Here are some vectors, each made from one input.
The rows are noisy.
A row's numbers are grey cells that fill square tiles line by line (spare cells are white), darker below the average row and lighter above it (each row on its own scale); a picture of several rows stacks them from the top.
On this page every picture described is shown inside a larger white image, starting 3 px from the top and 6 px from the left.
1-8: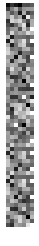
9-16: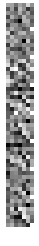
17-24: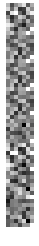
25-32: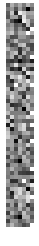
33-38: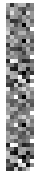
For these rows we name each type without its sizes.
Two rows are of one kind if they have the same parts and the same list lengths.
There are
2 kinds of row.
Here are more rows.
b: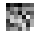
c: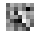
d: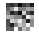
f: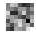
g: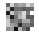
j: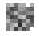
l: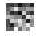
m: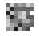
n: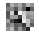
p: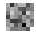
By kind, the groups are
b, d, f, l
c, g, j, m, n, p

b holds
a point on a circle.
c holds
three true/false values.
